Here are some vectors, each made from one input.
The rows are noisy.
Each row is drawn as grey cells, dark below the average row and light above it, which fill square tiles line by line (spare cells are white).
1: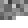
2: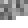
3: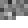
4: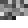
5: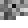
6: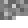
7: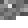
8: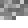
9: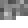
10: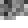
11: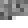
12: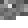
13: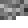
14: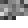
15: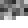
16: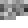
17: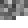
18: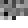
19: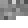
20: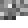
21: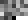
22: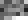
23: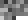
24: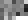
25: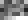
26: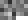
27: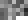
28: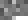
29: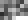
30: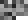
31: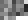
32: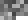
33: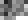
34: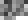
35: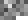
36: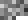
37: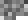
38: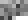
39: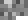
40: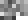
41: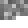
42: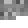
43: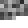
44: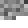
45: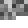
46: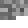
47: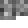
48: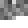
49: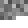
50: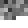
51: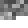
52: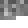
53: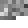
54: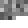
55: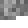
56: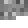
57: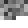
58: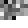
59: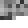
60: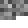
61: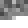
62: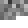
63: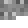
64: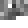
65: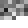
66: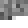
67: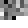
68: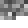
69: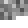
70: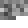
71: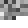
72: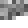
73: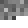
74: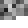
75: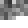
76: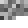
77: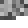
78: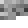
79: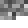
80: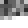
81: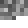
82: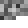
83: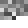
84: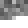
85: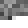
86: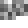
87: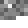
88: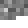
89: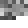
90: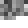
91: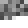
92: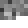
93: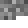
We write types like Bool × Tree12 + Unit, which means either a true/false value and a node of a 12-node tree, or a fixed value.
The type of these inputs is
(Circle6 + Unit) × Tree9 × Tree9.
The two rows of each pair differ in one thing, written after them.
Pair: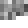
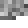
the place on the 6-point circle
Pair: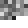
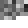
the place on the 6-point circle
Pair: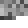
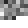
the node of one of the two trees
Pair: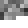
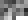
the node of one of the two trees
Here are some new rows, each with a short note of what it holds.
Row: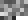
a point on a 6-point circle and a node of each of two 9-node trees
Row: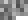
a node of each of two 9-node trees
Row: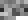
a point on a 6-point circle and a node of each of two 9-node trees
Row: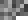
a point on a 6-point circle and a node of each of two 9-node trees
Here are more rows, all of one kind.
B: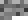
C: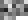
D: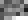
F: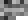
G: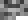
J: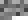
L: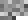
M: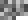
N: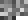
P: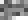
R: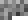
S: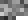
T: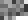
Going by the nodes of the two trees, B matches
D, F, G and J.
